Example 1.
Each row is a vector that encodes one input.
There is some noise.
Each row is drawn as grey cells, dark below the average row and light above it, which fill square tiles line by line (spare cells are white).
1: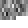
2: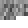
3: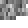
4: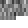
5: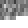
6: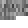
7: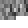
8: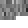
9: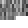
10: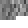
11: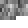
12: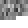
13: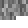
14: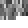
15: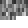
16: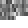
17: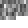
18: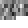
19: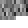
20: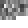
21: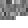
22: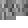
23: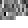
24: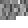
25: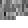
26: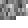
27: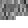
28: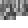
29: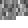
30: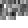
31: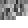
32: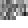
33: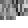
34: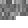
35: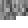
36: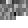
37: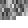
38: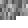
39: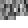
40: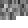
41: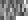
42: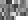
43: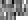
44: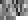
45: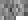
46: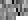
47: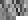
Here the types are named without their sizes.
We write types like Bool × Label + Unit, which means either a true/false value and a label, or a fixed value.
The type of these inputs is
Bool × Bool × Bool + Line.
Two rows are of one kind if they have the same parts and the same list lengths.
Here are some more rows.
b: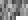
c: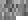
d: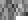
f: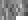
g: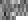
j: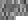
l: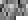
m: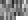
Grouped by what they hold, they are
b, l, m
c, d, f, g, j

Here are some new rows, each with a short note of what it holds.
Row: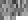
a point on a line
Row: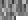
a point on a line
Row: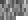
a point on a line
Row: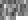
a point on a line
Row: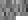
three true/false values
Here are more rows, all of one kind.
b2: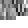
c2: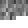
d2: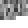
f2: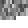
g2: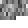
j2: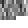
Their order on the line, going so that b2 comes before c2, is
b2, j2, c2, f2, d2, g2.
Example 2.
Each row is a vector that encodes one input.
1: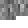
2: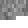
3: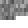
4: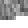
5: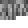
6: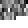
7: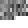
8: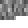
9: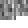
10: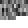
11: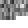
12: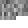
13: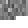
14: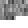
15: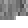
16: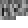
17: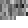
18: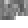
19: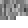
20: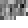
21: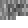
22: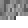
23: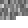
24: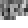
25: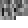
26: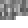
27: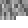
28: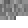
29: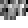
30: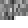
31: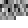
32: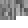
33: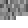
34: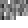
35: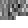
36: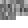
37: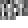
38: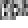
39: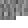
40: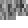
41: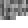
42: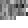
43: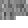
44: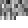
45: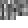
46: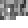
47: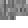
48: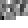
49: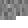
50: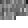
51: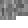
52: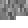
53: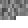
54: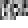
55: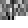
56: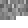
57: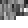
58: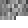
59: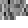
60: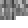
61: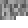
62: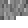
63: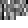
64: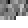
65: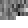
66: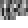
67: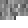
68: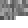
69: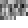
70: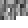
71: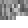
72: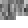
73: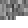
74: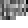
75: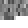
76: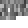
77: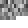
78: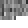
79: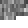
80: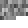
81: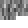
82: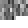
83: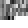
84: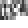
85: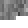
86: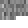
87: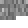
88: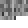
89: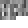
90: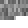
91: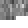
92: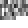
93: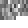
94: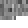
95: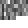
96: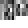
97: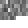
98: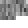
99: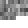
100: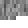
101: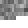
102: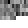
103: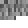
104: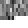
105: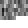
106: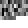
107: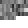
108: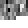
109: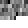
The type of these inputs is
Line7 + Line11.
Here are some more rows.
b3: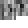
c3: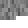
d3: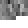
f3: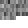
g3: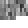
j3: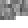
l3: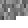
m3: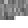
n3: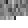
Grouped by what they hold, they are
b3, c3, f3, j3, m3, n3
d3, g3, l3

